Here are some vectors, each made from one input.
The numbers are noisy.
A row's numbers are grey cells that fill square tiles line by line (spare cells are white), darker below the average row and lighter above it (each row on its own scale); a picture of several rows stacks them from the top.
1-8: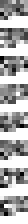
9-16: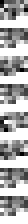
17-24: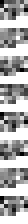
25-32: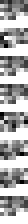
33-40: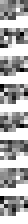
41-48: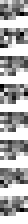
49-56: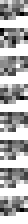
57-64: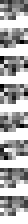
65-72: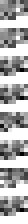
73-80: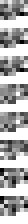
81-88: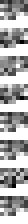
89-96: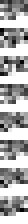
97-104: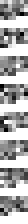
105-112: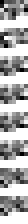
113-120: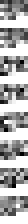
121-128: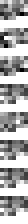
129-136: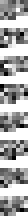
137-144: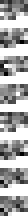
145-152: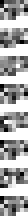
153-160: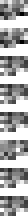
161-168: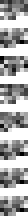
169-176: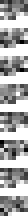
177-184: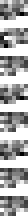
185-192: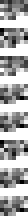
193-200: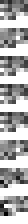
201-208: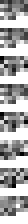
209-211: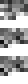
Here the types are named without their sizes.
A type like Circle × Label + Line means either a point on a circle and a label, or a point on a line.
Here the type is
Bool × Bool × Bool.
